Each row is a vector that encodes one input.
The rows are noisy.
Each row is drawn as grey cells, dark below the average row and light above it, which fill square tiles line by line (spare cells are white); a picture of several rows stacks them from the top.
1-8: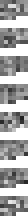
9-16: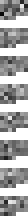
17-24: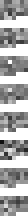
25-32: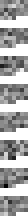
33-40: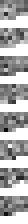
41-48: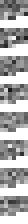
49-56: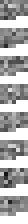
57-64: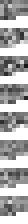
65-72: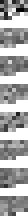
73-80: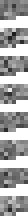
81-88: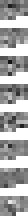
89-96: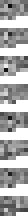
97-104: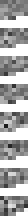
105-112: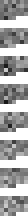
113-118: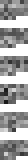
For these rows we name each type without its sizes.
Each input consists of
a list of points on a line.
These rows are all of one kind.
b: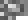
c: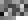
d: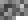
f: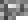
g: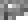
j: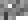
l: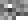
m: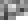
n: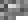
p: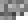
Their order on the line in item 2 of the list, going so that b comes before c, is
b, p, m, j, g, f, d, n, c, l.
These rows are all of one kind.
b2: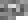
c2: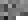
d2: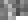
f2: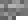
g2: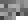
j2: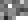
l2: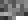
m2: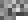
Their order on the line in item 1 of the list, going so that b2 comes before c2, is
b2, f2, g2, m2, l2, c2, d2, j2.
